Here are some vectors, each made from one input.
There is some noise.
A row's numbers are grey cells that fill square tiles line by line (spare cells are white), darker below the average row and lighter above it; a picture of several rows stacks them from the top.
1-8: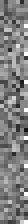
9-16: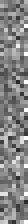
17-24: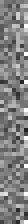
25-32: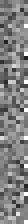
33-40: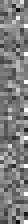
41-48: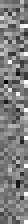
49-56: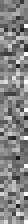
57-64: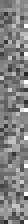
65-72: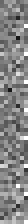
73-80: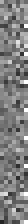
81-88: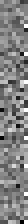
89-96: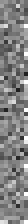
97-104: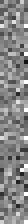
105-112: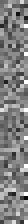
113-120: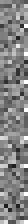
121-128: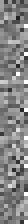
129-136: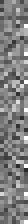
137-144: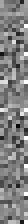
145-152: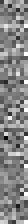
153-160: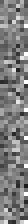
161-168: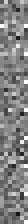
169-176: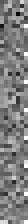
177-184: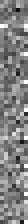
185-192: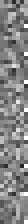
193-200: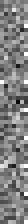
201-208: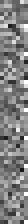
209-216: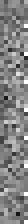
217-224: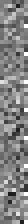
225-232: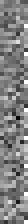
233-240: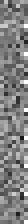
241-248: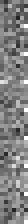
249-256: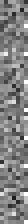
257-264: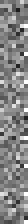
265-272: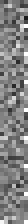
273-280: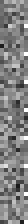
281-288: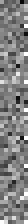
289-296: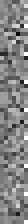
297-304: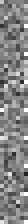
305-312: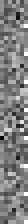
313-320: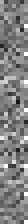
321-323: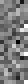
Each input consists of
a point on a 5-point line, together with either a fixed value, or three true/false values.
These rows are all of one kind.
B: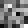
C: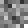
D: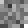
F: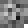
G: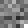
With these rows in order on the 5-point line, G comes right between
C and F.
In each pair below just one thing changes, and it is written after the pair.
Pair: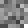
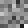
one of the three true/false values
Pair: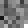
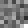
the place on the 5-point line
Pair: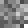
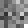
one of the three true/false values
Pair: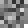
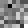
the place on the 5-point line
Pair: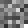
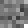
one of the three true/false values
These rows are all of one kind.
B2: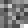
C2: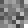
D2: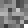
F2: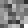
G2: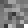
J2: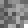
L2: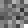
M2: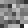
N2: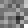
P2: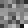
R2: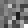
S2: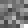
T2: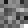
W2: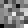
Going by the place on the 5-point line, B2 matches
R2, S2 and T2.
